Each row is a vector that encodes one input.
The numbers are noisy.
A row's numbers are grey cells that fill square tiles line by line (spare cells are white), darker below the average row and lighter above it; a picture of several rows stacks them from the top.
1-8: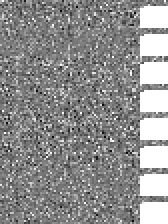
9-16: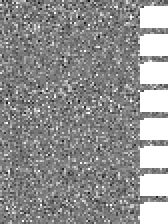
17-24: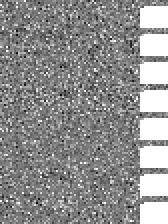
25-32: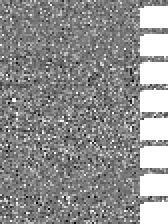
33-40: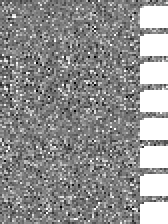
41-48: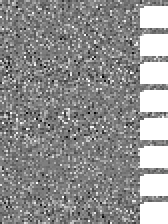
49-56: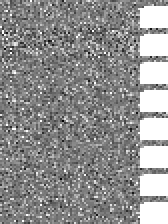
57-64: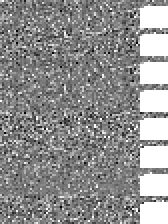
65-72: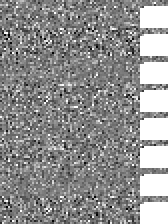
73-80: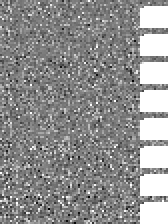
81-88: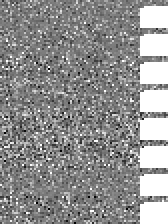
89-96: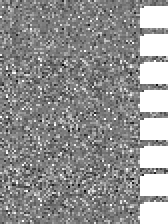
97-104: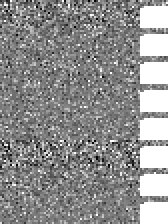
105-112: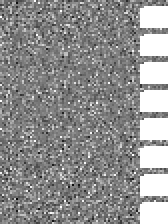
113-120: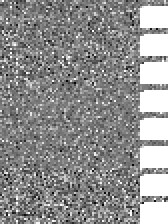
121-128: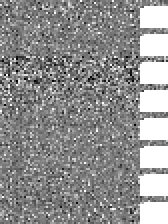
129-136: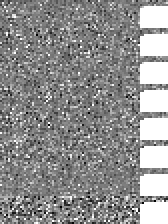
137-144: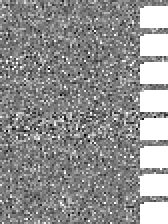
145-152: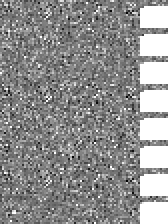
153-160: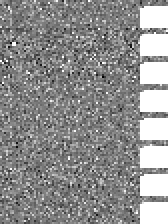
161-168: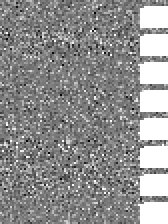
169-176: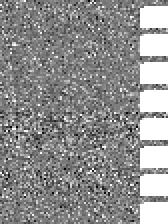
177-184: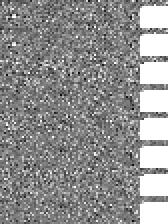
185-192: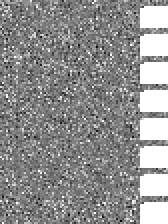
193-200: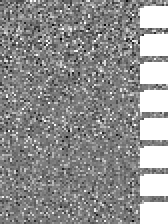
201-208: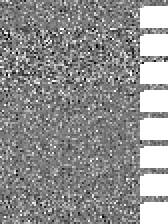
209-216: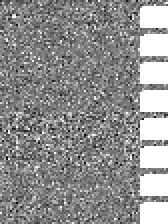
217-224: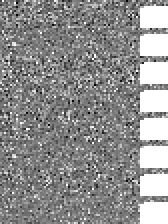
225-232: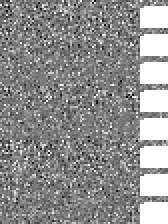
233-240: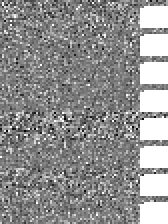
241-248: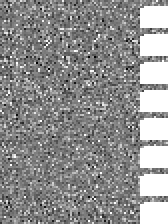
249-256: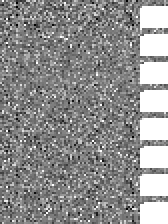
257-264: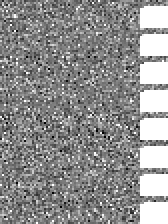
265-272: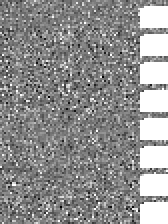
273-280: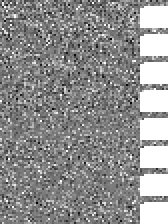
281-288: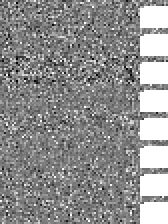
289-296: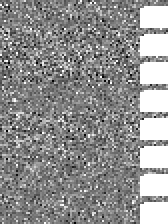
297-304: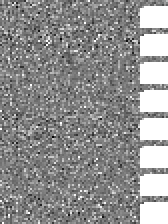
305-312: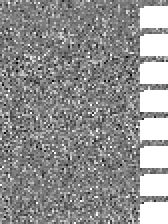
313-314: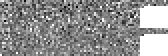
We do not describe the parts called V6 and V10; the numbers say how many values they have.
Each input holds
a true/false value, together with either a point on a 5-point line, or a value of V6 and a value of V10.
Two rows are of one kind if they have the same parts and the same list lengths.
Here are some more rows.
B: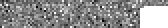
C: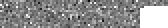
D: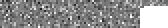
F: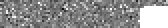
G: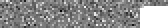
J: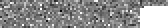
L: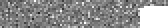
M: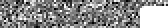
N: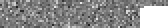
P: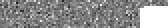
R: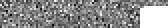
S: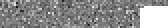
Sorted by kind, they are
B, C, D, L, M, N, P, R, S
F, G, J

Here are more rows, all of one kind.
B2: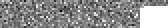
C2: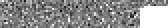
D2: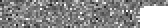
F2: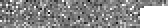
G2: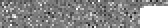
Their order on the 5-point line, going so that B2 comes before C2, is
G2, F2, D2, B2, C2.
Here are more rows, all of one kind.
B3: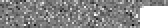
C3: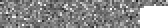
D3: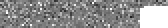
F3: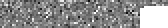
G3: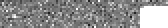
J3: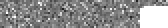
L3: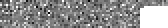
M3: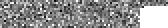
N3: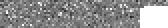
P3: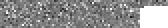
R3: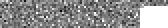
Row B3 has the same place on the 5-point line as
F3 and R3.
